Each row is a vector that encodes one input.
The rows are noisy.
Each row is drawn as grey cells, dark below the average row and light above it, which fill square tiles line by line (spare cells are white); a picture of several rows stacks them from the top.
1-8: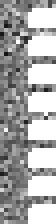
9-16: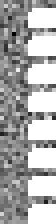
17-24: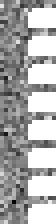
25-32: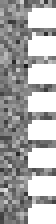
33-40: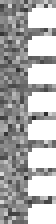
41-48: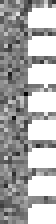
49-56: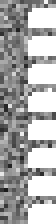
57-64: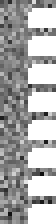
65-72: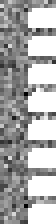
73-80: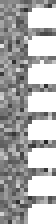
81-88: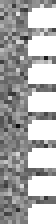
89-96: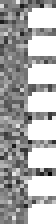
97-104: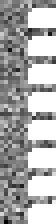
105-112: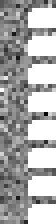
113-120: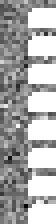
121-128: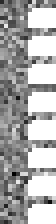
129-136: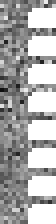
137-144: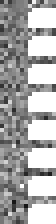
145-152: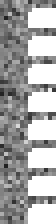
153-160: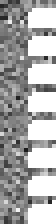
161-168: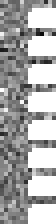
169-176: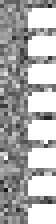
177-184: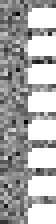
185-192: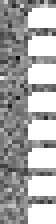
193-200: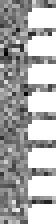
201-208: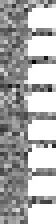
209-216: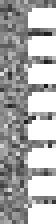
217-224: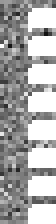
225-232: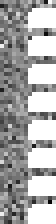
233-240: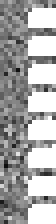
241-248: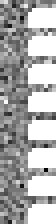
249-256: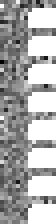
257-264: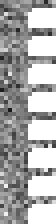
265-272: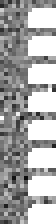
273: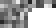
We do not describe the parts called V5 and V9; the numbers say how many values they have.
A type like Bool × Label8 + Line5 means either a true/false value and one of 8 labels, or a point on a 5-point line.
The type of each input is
Bool × (Tree11 + V5) × V9 + Line8 × Tree8.
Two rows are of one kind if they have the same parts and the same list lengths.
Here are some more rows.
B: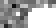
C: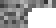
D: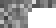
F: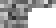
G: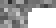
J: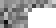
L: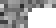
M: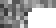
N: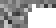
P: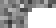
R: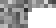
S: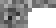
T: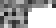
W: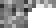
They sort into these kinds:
B, F, P, R, W
C, D, G, T
J, L, M, N, S

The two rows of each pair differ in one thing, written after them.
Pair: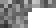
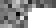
the value of V5
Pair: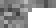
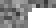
the true/false value
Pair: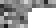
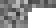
the true/false value
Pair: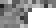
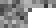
the value of V9
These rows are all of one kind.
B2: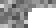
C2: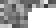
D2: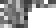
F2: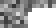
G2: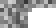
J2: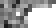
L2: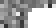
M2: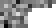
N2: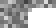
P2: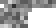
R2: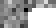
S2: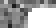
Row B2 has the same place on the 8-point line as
C2, F2 and P2.
